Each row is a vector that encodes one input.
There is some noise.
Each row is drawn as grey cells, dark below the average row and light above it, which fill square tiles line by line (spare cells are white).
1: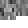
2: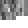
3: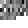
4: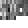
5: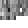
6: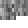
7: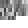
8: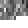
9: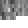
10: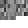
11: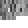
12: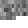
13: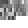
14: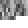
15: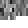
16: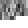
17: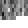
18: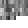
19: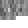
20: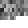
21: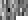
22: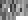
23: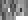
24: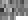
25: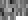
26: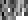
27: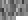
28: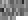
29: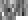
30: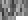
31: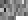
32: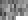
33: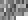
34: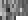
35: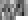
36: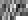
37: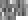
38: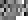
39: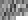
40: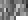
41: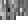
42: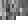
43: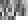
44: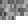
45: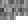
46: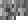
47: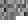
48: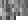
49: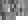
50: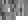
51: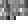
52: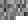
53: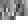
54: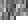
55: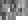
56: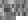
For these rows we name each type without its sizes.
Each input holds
a point on a line and a true/false value.
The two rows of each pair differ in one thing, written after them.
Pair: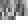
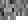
the true/false value
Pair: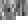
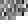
the true/false value
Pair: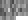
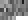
the place on the line
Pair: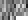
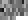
the place on the line
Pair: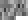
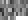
the true/false value
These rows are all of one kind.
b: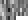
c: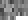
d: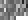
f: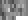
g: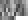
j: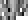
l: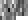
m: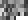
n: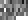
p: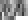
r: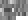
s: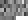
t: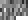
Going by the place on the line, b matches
d, m and n.
